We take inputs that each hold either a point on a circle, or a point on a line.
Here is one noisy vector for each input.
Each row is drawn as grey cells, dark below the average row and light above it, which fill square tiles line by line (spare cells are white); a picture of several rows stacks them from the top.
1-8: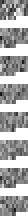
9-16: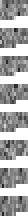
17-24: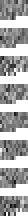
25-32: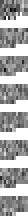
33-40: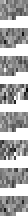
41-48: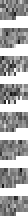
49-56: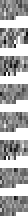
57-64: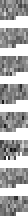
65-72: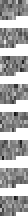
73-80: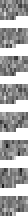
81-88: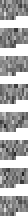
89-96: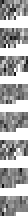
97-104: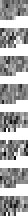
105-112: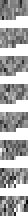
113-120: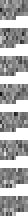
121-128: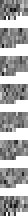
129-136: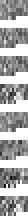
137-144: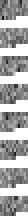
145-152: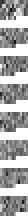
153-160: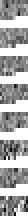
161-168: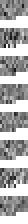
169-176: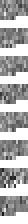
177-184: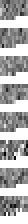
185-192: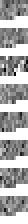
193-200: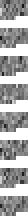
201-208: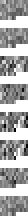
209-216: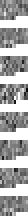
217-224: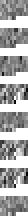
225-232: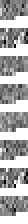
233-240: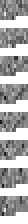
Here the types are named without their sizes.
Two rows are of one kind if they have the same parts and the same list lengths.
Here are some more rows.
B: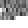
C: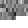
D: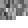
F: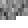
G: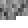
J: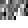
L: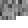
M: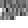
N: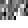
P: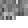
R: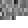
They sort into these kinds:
B, C, D, F, G, L, M, P, R
J, N

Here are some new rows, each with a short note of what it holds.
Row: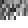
a point on a line
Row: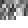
a point on a line
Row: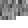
a point on a circle
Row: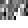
a point on a line
